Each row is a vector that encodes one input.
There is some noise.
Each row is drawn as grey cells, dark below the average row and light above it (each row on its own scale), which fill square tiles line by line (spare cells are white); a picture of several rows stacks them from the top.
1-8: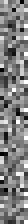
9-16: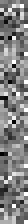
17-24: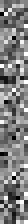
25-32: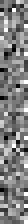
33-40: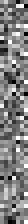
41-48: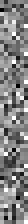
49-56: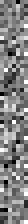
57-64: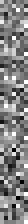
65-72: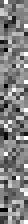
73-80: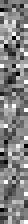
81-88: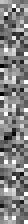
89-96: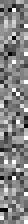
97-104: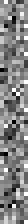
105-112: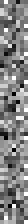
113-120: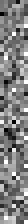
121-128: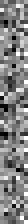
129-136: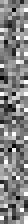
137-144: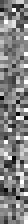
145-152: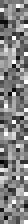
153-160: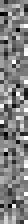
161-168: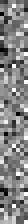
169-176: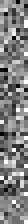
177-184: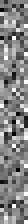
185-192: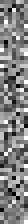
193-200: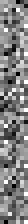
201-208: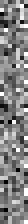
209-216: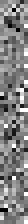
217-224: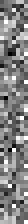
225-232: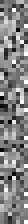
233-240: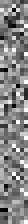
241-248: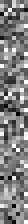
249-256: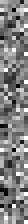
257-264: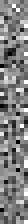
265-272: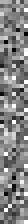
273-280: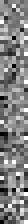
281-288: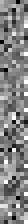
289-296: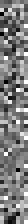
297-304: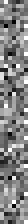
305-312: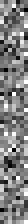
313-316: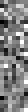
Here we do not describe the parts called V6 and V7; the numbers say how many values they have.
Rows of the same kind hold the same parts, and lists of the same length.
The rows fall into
3 kinds.
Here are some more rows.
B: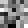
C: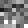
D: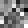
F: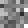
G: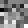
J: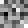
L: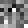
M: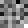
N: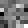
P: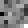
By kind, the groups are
B, F, N
C, G, L
D, J, M, P

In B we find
a point on a 4-point line, a point on a 5-point line, a true/false value and a value of V6.
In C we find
a point on an 8-point line.
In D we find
a true/false value, a value of V6 and a value of V7.
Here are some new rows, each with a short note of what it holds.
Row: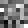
a point on a 4-point line, a point on a 5-point line, a true/false value and a value of V6
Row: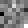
a true/false value, a value of V6 and a value of V7
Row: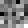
a true/false value, a value of V6 and a value of V7
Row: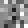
a point on a 4-point line, a point on a 5-point line, a true/false value and a value of V6
